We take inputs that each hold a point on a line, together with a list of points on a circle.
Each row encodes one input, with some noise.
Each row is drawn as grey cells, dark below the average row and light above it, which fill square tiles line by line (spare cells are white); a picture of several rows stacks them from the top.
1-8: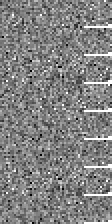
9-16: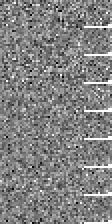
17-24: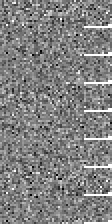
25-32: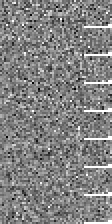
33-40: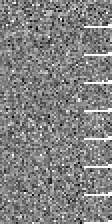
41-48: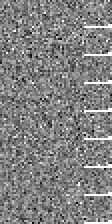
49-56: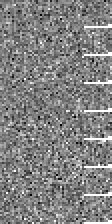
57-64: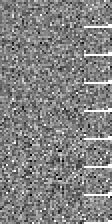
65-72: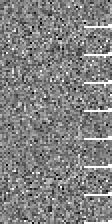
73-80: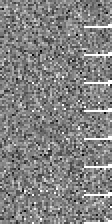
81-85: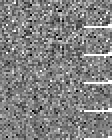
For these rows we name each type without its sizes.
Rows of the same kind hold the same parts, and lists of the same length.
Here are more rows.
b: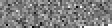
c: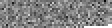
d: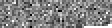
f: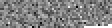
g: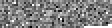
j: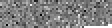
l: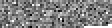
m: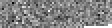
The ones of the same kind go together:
b, f
c, m
d, g, l
j

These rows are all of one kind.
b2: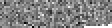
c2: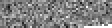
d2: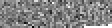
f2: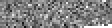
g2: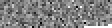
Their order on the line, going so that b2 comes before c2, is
g2, b2, d2, c2, f2.
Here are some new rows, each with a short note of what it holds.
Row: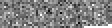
a point on a line, together with a list of one item
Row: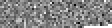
a point on a line, together with a list of two items
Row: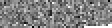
a point on a line, together with a list of one item
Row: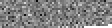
a point on a line, together with a list of two items
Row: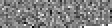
a point on a line, together with a list of one item
